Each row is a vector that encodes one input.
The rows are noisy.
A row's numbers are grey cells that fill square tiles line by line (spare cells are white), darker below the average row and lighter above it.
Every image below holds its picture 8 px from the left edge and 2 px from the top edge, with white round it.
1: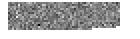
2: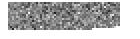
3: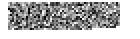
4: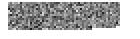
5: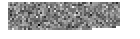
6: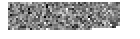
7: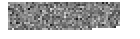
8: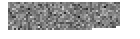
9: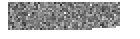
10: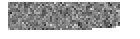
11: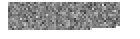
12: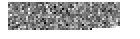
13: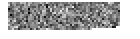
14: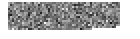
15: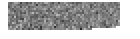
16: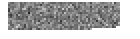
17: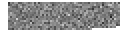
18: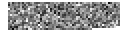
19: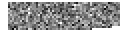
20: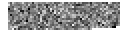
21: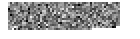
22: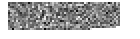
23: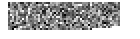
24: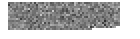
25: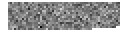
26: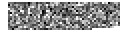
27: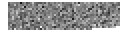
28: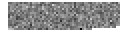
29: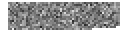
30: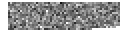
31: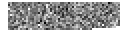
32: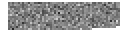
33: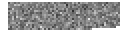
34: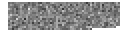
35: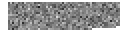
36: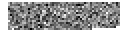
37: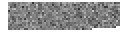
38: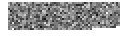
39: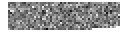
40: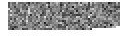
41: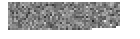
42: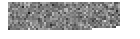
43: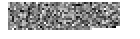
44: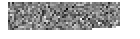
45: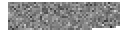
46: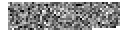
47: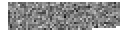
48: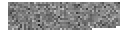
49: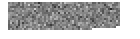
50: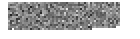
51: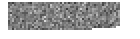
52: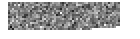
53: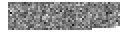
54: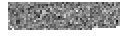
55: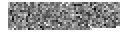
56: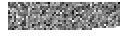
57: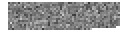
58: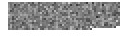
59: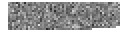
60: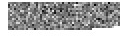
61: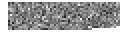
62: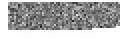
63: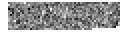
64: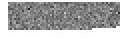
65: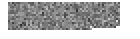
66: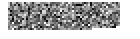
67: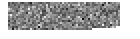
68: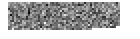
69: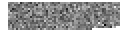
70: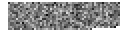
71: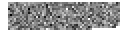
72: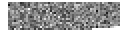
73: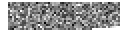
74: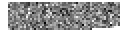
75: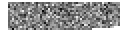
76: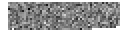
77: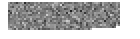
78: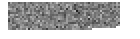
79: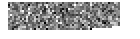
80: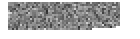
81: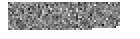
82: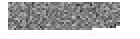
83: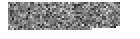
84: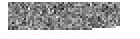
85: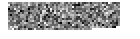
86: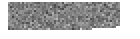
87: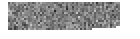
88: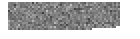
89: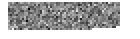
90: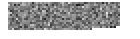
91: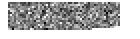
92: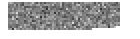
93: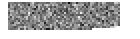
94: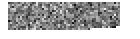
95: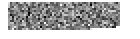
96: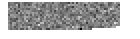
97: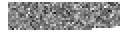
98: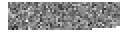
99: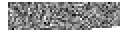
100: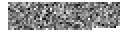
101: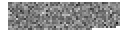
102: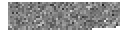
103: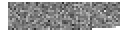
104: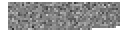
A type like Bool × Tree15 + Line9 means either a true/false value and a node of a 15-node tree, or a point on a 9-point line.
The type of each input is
Label5 × Label5 × Label5 × Label5 × Line3 × Line5.
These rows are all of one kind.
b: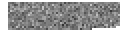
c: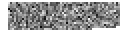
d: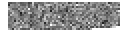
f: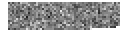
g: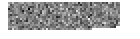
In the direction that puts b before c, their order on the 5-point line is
g, b, d, f, c.
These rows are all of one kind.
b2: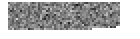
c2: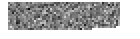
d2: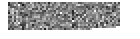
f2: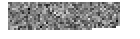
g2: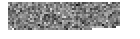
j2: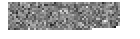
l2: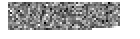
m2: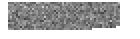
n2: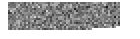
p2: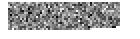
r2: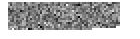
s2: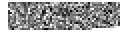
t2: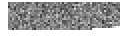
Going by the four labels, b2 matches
g2 and r2.
